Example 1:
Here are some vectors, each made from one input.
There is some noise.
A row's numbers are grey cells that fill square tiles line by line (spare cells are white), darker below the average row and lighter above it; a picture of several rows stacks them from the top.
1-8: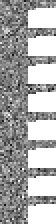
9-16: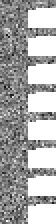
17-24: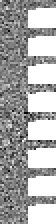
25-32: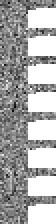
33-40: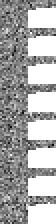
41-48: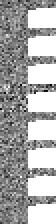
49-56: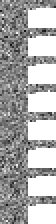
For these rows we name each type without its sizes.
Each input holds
either a point on a line, or a node of a tree.
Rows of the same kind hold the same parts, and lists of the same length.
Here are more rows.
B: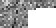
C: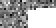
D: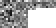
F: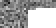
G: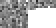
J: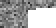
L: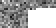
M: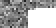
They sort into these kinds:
B, C, G, L
D, F, J, M

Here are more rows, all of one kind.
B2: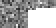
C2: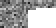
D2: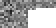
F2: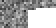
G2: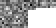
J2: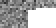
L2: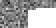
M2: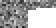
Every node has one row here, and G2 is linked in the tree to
L2.
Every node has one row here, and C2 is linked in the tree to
B2 and M2.
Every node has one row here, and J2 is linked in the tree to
F2.
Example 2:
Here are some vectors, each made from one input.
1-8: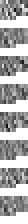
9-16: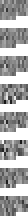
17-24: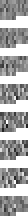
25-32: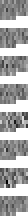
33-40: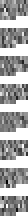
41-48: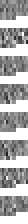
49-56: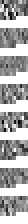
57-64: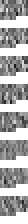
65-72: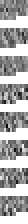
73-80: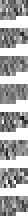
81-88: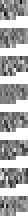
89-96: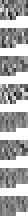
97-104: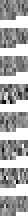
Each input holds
either a point on a 7-point line, or a point on an 8-point line.
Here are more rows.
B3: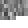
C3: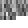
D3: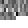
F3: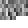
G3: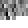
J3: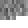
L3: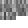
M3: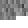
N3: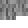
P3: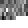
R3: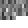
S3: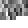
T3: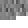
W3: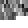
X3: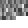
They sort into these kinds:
B3, C3, G3, J3, L3, M3, N3, T3, W3
D3, F3, P3, R3, S3, X3

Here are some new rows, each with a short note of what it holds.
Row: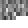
a point on a 7-point line
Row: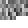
a point on a 7-point line
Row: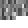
a point on a 7-point line
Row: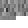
a point on an 8-point line
